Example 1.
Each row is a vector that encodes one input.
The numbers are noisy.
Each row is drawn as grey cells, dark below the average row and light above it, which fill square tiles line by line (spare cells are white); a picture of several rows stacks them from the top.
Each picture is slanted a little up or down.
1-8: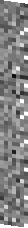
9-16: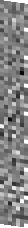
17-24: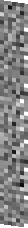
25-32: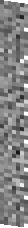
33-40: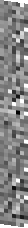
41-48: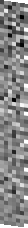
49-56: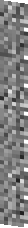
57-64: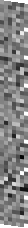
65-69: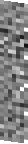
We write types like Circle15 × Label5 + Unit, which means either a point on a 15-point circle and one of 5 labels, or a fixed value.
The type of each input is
Line5 + Line7.
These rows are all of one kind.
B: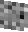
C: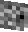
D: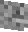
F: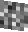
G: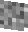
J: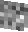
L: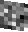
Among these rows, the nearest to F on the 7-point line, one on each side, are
G and J.
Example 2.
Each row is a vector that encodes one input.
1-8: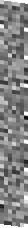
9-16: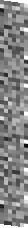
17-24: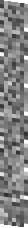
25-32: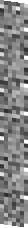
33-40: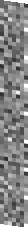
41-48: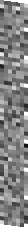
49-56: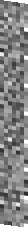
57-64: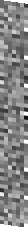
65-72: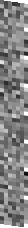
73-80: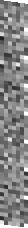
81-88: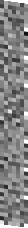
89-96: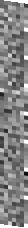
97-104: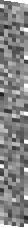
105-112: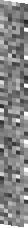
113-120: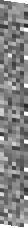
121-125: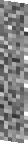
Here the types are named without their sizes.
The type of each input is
Circle + Line.
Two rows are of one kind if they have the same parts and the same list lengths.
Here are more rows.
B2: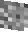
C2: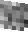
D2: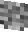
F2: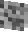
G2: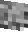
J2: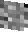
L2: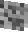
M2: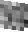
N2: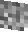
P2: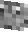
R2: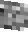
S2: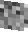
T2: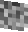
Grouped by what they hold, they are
B2, G2, J2, N2, P2, R2, S2, T2
C2, D2, F2, L2, M2

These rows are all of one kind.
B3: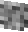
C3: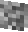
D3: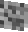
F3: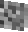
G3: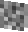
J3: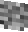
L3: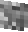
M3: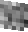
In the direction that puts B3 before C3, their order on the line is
J3, B3, M3, L3, C3, G3, F3, D3.
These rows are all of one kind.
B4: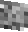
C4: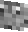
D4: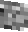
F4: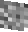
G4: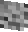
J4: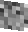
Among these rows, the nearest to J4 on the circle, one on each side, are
C4 and F4.
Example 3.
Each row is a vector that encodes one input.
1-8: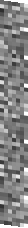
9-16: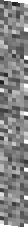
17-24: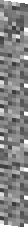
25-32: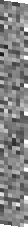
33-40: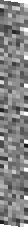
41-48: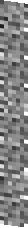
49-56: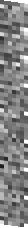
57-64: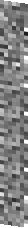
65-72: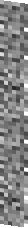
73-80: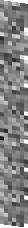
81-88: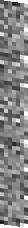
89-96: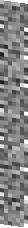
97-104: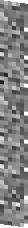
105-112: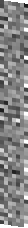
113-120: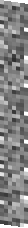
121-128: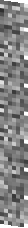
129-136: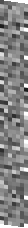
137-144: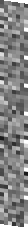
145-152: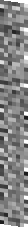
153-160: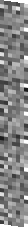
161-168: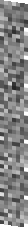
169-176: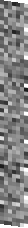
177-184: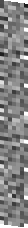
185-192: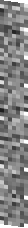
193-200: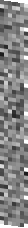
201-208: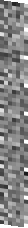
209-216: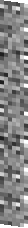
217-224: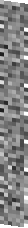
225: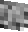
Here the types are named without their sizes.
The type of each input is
Circle + Line.
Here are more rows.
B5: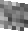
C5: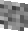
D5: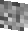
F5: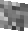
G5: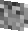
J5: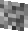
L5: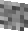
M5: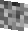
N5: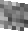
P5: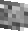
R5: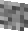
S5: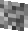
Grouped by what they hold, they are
B5, C5, F5, J5, L5, N5, R5, S5
D5, G5, M5, P5

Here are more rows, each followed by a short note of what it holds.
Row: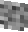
a point on a line
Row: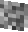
a point on a line
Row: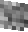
a point on a line
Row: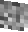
a point on a circle
